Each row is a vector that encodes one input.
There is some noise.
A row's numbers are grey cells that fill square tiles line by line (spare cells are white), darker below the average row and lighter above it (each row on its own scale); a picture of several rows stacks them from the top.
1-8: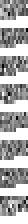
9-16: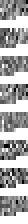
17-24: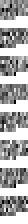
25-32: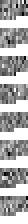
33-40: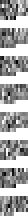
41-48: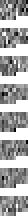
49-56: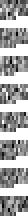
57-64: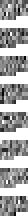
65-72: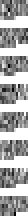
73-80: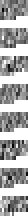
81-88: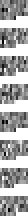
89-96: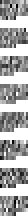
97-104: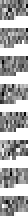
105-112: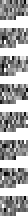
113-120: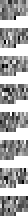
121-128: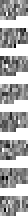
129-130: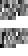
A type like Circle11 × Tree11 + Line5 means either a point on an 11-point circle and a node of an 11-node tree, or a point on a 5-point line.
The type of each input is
(Bool × Bool × Bool + Circle8) × Tree8.
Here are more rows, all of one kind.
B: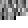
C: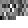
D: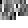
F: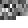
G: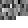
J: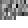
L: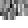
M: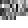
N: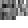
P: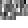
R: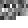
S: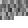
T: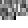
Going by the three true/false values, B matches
L, M and T.
